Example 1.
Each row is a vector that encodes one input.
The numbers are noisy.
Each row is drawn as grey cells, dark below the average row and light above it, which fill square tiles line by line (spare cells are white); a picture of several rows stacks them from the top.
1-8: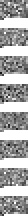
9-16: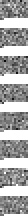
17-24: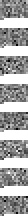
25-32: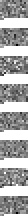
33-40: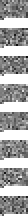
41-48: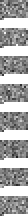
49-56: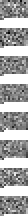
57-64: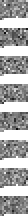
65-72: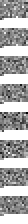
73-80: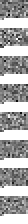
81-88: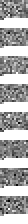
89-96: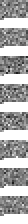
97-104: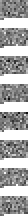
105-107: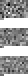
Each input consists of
a point on a 6-point line, together with either a point on a 6-point circle and a true/false value, or a fixed value.
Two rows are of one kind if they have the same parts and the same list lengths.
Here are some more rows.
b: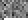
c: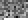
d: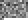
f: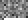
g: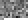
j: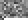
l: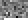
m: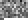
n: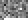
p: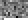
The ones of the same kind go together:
b, c, f, g, j, l, m, n, p
d

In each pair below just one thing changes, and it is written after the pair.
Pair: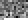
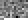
the place on the 6-point line
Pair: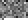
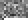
the place on the 6-point line
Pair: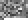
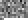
the true/false value
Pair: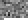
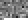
the place on the 6-point circle
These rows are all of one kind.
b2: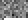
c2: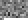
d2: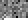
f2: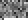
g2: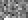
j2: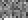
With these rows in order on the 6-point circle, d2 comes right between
b2 and g2.
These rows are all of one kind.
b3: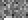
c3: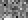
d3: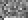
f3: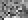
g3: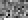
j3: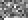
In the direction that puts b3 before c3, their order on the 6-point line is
j3, f3, d3, b3, c3, g3.
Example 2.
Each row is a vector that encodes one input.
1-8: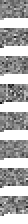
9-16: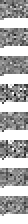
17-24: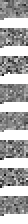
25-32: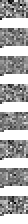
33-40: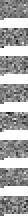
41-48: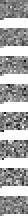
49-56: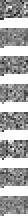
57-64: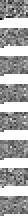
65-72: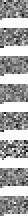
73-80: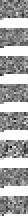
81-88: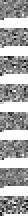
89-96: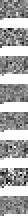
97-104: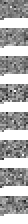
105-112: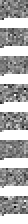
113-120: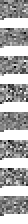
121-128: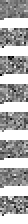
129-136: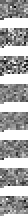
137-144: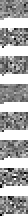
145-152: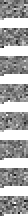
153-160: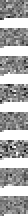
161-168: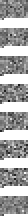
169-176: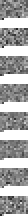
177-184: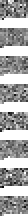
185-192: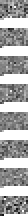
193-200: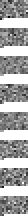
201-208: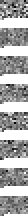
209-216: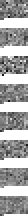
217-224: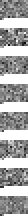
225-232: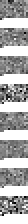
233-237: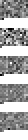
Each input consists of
either a point on a 17-point circle, or a fixed value, or a node of a 9-node tree and a true/false value.
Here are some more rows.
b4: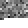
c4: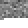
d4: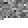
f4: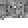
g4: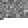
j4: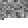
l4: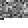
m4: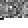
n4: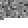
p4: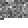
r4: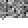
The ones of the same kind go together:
b4, c4, d4, g4, l4
f4, j4, n4, r4
m4, p4

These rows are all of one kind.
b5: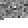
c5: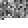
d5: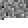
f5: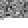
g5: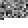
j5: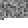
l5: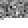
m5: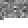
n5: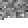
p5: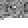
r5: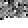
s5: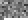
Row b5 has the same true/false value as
c5, m5, n5 and p5.
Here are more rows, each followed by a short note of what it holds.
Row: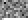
a fixed value
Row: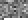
a point on a 17-point circle
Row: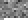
a point on a 17-point circle
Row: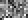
a point on a 17-point circle
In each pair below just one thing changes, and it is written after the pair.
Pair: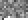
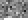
the true/false value
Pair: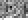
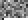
the true/false value
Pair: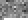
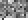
the node of the tree
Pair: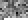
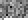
the true/false value
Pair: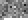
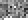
the node of the tree
